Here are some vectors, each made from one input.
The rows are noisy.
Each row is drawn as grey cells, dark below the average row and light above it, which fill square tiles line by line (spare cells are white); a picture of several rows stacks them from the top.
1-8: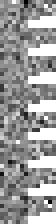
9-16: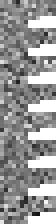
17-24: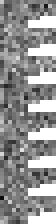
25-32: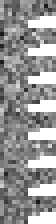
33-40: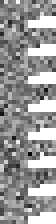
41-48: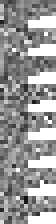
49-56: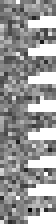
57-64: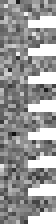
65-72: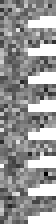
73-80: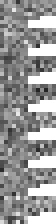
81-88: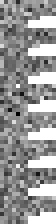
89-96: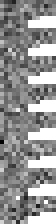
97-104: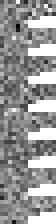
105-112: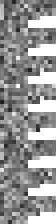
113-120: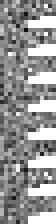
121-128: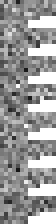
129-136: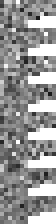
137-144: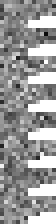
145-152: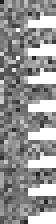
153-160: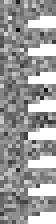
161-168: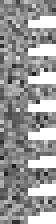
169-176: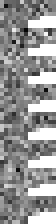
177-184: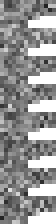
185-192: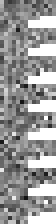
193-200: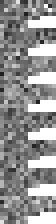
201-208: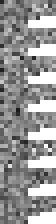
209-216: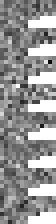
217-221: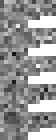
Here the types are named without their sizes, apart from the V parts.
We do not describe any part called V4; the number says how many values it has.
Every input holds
three true/false values and a value of V4, together with either a point on a circle, or a fixed value.
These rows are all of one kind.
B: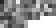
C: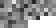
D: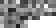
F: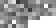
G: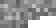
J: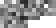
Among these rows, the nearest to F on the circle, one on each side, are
G and J.
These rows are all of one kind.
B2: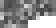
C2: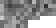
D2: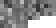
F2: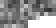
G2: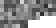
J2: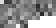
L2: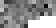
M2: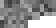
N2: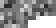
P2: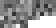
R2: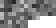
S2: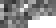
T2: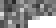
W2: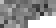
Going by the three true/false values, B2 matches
F2, N2, R2 and T2.
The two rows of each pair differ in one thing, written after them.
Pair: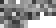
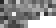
one of the three true/false values
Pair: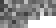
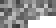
the place on the circle
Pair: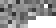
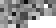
the place on the circle
